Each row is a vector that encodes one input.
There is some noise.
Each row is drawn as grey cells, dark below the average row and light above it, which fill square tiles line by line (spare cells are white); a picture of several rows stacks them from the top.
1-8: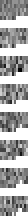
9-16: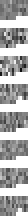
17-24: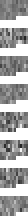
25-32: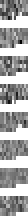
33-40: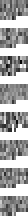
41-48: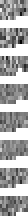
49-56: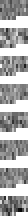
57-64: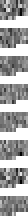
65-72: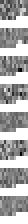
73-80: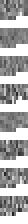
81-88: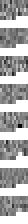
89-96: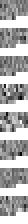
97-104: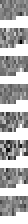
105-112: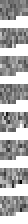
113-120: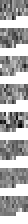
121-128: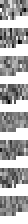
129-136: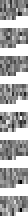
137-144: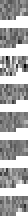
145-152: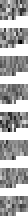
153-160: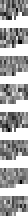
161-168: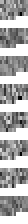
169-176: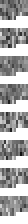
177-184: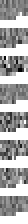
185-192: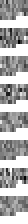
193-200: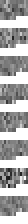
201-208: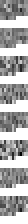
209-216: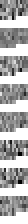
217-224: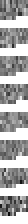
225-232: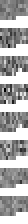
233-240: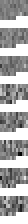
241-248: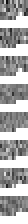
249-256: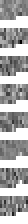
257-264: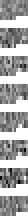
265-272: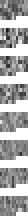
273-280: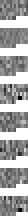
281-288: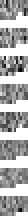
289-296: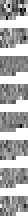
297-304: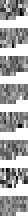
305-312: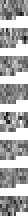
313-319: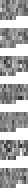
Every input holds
either one of 6 labels, or one of 9 labels and a point on a 6-point line.
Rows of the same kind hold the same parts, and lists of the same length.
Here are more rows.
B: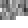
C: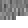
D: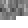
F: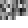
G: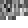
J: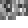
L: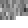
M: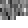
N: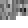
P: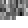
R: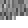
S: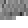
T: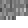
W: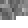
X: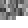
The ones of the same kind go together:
B, J, L, R, S
C, D, F, G, M, N, P, T, W, X

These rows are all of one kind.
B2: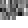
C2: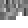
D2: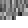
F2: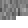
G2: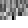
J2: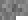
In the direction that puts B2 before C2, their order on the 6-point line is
G2, B2, D2, F2, J2, C2.
